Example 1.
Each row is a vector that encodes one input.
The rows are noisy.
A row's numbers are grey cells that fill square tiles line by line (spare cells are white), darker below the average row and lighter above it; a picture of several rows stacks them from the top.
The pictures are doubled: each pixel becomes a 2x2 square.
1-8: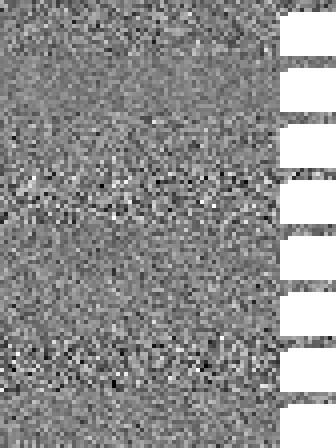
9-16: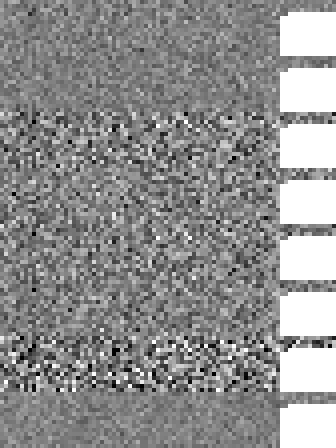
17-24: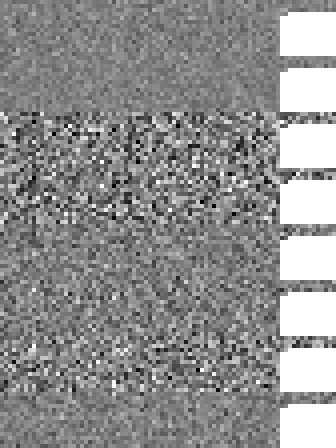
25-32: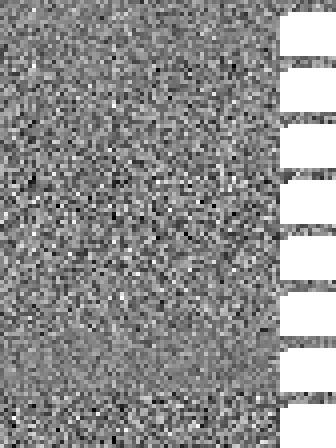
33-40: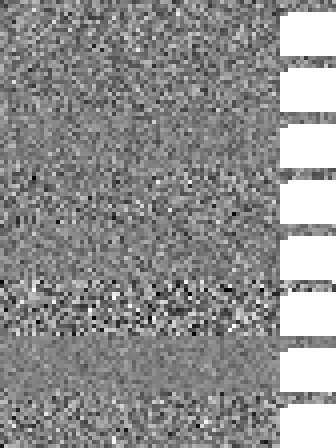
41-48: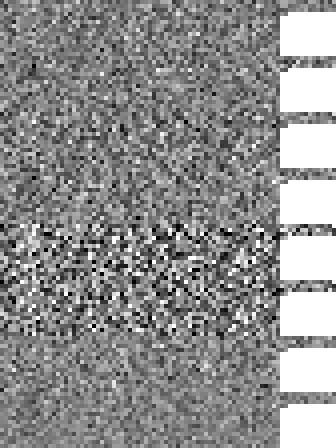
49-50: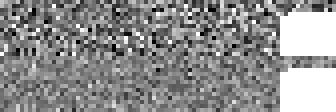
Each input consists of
a point on a 7-point line and a true/false value.
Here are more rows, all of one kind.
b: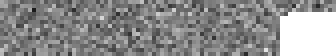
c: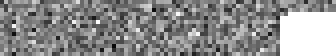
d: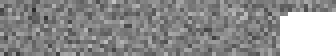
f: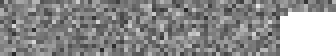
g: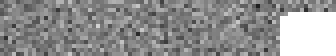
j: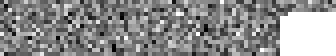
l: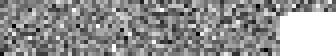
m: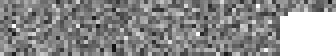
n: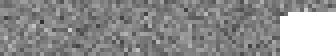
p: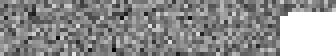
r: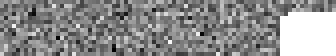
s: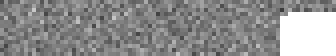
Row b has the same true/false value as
d, g, j and s.
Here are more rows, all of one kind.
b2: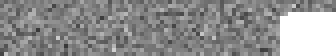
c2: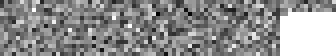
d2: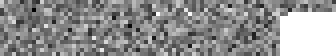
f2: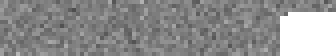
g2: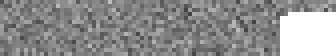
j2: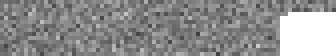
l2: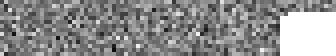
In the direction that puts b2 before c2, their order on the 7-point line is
j2, b2, d2, l2, f2, g2, c2.
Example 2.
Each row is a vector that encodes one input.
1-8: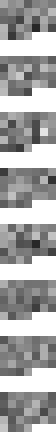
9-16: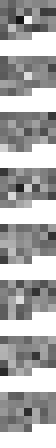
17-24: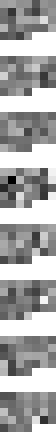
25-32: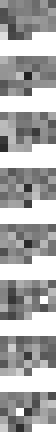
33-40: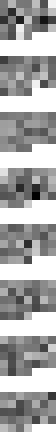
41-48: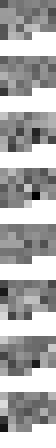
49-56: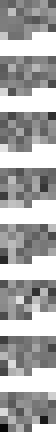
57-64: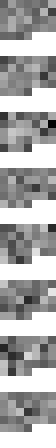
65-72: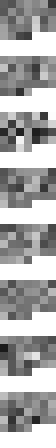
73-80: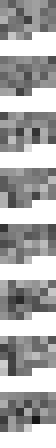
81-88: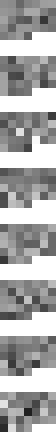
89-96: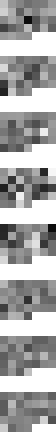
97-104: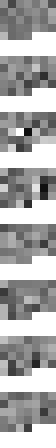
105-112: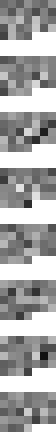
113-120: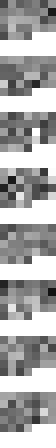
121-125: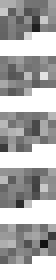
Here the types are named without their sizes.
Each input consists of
a list of points on a line.
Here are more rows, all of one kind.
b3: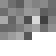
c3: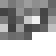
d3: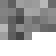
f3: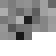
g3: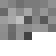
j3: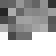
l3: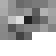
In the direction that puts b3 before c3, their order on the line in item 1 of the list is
b3, g3, l3, f3, d3, j3, c3.
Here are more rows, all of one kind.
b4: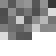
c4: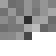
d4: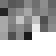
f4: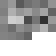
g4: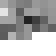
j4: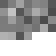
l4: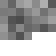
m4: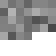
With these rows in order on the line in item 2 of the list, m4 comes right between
c4 and d4.
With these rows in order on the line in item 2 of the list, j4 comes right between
g4 and l4.
